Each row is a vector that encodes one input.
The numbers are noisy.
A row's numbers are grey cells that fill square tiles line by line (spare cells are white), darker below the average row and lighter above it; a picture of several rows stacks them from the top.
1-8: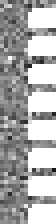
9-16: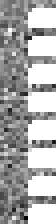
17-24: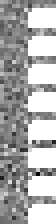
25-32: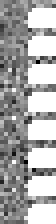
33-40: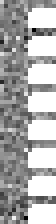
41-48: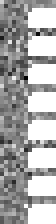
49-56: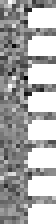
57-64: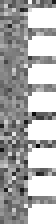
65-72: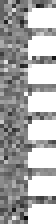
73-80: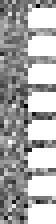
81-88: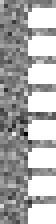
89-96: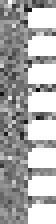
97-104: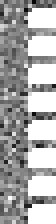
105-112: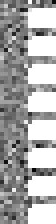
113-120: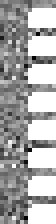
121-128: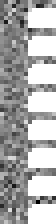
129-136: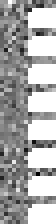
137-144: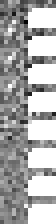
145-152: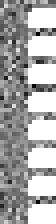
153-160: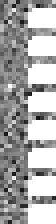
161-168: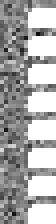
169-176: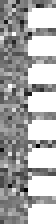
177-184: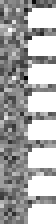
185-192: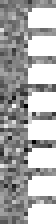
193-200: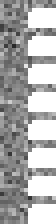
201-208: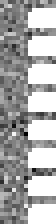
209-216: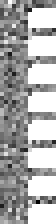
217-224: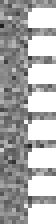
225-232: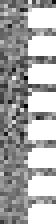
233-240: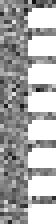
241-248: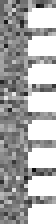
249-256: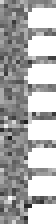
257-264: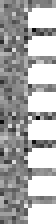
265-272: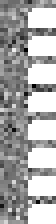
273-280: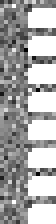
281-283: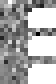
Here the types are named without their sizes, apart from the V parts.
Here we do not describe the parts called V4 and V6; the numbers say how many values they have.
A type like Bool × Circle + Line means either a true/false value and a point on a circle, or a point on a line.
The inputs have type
Bool × (Line + V4) + V6.
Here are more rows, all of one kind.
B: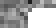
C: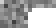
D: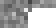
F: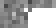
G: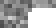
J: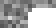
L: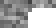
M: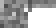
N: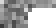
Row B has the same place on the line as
G, J and L.
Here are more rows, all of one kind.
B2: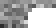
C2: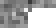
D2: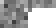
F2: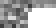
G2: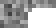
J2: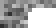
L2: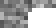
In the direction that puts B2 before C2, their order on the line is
B2, J2, D2, G2, C2, F2, L2.
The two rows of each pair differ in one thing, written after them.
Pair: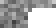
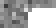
the place on the line
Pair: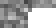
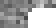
the true/false value
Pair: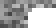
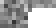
the true/false value
